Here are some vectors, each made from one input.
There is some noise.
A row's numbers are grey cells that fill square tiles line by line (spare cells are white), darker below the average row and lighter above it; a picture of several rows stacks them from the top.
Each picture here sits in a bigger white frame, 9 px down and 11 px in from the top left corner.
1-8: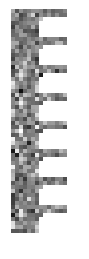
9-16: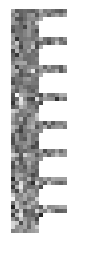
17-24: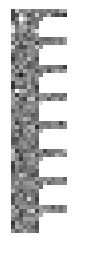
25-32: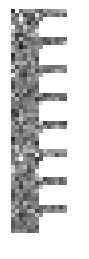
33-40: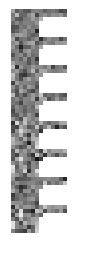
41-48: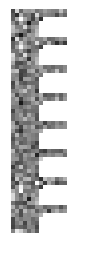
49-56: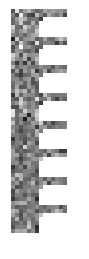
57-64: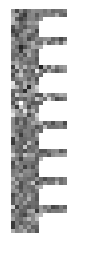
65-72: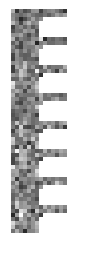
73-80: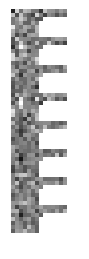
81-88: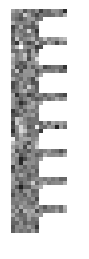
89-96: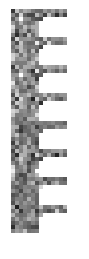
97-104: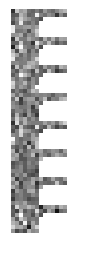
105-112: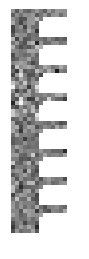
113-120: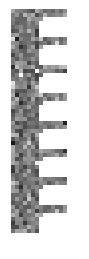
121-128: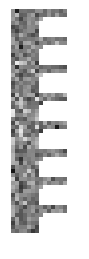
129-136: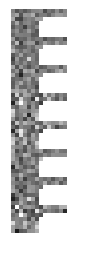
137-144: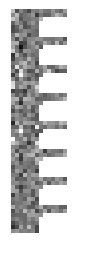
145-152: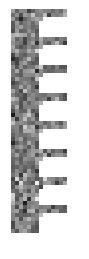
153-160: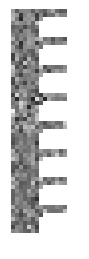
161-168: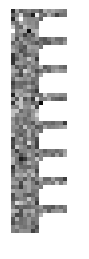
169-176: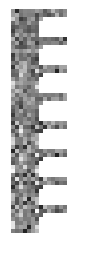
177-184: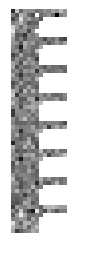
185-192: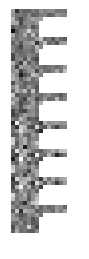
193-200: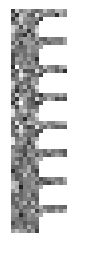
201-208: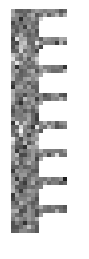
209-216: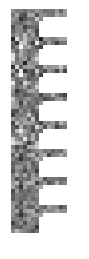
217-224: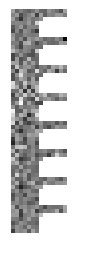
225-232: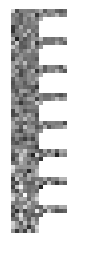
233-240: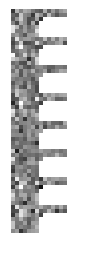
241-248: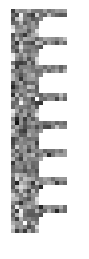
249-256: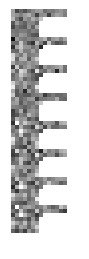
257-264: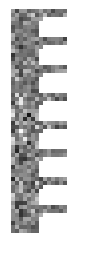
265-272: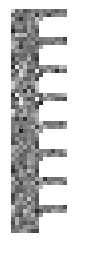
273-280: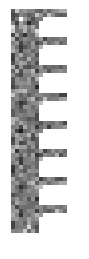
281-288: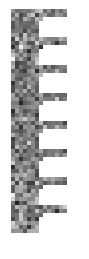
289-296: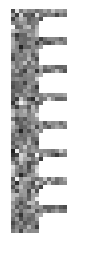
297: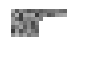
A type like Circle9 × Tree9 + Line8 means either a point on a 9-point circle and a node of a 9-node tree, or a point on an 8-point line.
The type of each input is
(Bool × Bool × Bool × Circle9 + Label11 × Label11) × Label11 × Label11.
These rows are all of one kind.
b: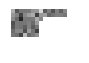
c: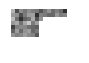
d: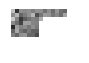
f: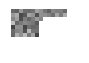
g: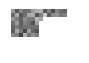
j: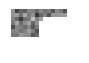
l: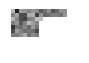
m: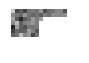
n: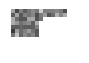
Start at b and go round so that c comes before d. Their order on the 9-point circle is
b, g, j, c, n, f, d, m, l.
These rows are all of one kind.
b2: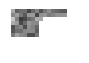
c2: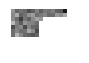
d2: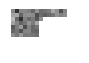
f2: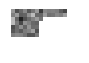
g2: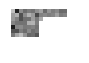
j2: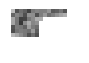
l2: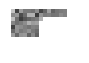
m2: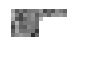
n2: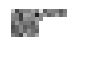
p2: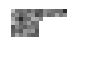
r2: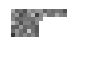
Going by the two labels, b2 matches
c2, f2 and p2.
